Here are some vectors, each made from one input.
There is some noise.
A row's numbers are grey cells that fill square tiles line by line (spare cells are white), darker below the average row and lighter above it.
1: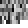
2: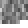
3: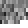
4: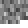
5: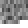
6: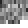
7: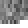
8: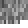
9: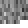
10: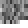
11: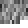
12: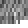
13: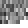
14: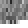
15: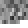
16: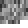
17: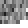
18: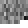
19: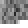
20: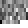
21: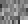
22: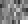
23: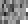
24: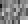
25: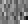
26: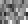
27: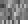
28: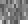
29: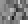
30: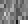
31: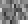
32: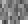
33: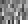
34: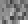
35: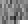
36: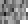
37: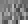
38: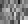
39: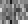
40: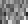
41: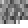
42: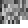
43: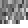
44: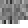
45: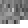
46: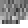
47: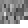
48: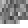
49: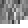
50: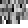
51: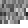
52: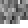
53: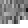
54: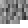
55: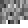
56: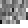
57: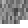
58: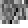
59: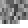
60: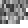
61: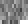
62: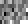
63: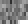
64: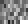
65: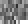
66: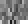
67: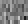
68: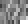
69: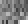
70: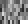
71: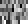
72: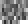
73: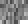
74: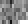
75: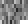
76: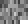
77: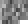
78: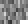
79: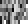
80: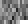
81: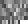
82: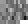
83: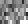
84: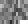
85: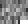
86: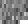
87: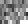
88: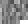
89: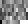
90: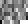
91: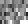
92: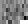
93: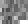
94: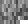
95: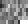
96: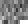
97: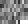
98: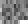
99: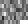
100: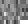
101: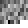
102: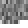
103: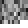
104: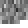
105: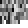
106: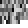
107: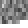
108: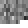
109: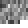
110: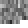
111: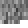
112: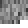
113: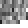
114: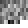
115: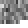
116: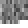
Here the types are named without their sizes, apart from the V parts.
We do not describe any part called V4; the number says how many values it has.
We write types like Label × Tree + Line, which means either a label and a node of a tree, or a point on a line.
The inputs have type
List(Bool × V4).
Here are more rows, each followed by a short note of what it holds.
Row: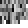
the empty list
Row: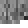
a list of three items
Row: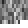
a list of two items
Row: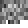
a list of two items
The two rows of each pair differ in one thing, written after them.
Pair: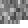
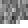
the value of V4 in item 1 of the list
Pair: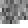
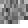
the true/false value in item 1 of the list
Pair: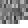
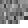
the true/false value in item 1 of the list
